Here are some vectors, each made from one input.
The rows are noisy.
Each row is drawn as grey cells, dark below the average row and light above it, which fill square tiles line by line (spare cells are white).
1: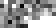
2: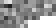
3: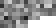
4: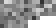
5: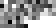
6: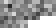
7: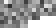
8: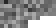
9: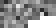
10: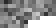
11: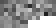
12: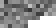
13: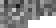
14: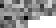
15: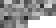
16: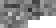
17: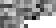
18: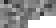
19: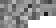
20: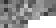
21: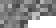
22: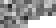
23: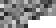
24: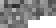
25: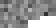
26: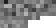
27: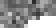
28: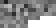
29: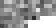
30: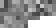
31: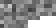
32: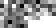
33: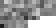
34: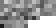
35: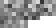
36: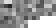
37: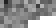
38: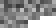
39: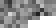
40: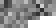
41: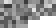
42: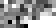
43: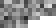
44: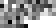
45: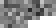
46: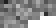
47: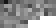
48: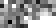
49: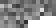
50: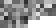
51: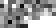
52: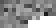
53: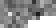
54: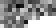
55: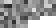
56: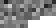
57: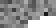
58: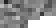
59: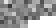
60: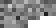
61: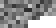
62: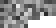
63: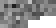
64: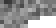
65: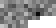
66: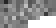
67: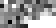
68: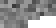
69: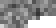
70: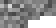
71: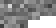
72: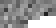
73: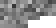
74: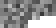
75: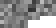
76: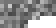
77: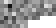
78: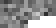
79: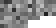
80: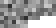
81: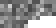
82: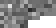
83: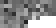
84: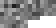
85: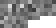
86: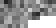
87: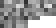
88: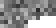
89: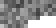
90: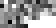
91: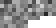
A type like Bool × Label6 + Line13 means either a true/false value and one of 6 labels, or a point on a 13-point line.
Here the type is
List3(Line5).
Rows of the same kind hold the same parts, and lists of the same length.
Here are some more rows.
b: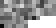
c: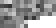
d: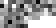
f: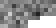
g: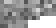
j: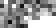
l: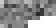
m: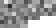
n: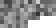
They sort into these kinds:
b, c, g, m
d, j
f, l
n

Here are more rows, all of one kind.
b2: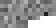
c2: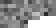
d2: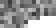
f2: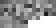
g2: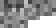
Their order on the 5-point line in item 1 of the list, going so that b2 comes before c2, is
d2, g2, b2, c2, f2.
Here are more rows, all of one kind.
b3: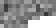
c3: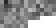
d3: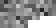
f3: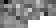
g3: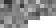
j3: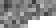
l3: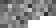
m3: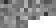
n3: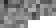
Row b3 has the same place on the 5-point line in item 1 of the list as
c3, j3 and n3.
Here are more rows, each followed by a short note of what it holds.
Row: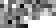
the empty list
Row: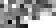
the empty list
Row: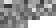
a list of one item
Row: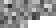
a list of one item
